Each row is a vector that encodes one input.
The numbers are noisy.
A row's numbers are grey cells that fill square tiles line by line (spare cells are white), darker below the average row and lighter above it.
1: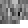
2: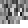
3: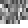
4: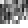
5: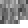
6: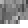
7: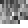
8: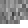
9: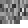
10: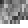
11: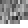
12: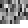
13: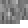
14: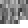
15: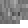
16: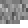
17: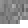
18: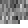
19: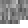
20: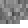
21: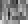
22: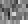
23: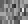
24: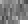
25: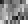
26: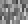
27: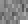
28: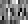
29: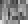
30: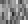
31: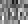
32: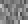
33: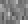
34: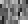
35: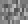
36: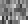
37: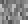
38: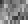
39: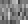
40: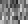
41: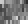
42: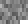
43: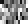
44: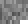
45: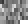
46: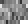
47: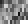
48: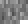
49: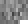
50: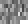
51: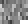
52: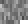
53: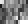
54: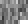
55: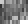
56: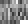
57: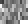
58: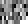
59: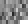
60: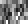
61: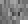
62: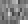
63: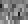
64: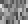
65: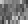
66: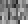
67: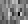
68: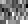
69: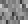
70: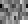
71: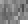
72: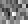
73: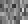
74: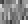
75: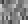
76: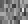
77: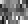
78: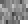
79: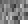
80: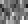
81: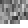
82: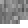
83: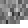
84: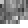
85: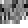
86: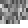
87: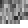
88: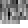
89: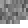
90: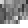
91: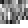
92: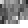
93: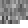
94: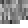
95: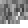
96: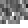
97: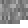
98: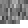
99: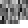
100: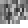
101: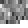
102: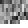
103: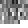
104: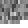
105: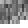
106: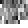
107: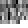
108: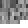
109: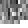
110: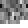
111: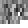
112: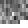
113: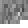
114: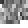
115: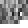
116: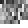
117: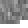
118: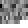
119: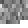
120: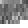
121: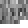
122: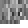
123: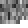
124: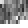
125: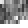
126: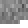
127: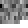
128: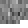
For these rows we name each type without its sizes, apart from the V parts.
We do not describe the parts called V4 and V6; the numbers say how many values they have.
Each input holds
either a point on a line, a true/false value and a value of V4, or a value of V6.
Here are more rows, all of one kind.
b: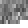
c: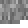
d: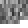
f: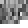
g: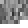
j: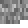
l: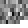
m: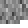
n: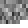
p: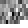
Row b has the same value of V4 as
d, f, l and m.
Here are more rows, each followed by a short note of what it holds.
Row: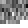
a value of V6
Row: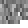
a point on a line, a true/false value and a value of V4
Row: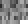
a value of V6
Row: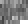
a point on a line, a true/false value and a value of V4
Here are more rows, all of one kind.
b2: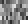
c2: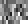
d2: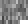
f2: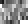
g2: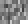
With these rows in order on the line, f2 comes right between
b2 and c2.
